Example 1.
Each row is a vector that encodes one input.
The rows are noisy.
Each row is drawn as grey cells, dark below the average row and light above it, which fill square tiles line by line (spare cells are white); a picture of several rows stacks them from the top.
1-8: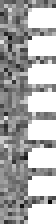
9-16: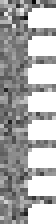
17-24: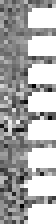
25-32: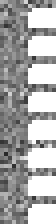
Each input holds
either a fixed value, or three true/false values.
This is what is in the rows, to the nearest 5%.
About 10% of them hold a fixed value. The rest hold three true/false values.
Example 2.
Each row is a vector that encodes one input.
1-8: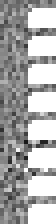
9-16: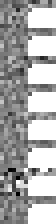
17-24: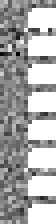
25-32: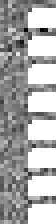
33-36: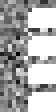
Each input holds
a point on a 7-point line.
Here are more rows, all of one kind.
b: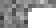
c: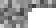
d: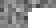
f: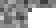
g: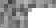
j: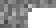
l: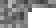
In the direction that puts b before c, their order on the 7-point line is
l, f, j, d, b, g, c.
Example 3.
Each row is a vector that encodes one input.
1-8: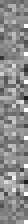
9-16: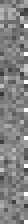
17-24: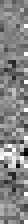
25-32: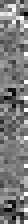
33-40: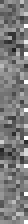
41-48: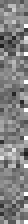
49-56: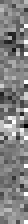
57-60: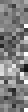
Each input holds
a point on a 7-point line.
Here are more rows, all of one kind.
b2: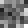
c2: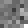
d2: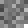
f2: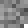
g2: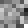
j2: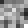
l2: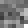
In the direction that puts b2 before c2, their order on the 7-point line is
d2, b2, l2, c2, j2, f2, g2.
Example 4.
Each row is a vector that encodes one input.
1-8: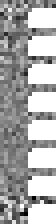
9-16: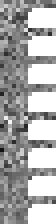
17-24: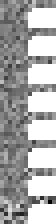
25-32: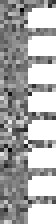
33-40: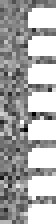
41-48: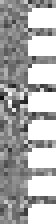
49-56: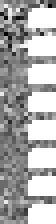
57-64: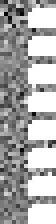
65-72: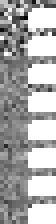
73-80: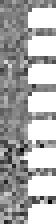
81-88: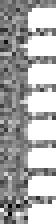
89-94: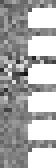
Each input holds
either a fixed value, or three true/false values.
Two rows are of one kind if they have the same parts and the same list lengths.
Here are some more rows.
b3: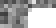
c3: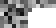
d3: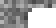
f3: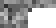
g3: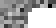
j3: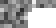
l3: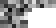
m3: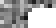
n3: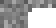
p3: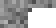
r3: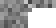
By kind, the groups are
b3, c3, d3, f3, j3, l3, m3, n3, p3, r3
g3

